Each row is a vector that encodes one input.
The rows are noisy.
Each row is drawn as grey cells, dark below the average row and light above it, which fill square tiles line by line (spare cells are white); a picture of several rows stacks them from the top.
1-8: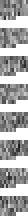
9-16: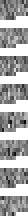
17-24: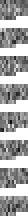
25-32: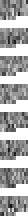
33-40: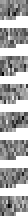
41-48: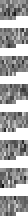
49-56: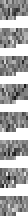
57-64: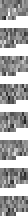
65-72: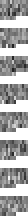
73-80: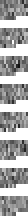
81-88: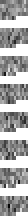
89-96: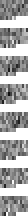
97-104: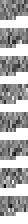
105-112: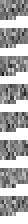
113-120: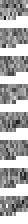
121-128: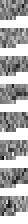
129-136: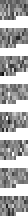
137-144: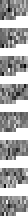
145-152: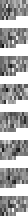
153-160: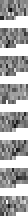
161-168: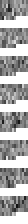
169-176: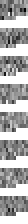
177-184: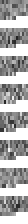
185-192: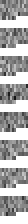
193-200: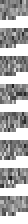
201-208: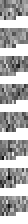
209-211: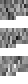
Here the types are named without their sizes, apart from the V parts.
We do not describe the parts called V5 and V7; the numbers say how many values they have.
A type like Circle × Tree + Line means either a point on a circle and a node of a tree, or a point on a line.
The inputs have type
(Bool × Label + V7) × V5.
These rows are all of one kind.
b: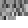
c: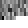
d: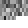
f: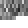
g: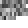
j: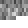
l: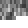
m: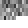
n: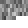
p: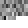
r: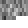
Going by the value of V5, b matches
d, g, m and p.
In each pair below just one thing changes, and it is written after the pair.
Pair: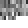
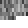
the value of V5
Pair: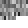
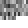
the label
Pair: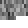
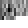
the value of V5
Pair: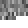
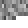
the value of V5
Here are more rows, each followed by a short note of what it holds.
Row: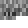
a label, a true/false value and a value of V5
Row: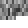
a label, a true/false value and a value of V5
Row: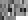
a value of V5 and a value of V7
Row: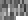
a value of V5 and a value of V7
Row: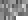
a label, a true/false value and a value of V5
